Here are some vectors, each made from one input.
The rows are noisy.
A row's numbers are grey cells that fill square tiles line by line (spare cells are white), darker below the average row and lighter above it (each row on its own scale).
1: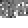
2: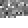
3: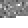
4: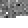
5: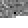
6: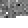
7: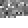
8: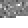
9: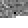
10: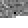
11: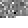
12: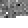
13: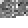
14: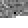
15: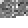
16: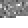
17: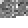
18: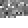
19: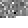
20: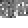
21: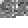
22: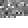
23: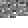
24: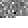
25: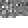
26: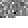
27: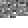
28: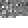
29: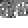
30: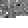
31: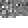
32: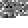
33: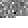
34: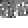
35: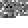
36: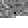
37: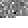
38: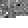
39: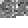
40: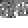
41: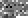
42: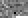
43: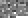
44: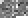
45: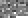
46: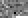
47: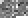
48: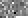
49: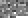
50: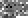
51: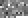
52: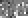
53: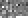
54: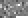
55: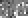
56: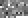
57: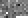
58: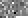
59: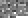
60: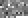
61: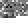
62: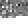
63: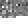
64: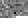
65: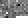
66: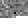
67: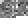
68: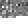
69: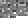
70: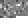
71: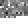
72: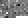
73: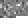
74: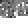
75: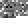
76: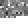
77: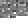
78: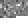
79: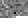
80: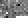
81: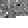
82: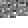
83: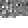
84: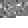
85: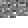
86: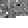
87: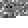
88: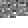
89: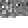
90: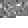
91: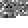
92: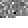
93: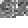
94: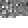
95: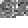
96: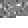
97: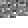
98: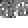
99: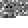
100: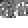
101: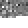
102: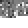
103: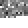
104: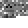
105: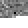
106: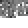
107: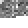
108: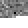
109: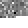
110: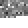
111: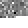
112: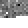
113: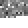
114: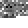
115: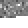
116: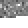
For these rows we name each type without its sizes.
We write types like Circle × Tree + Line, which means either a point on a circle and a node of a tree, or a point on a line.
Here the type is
Label.
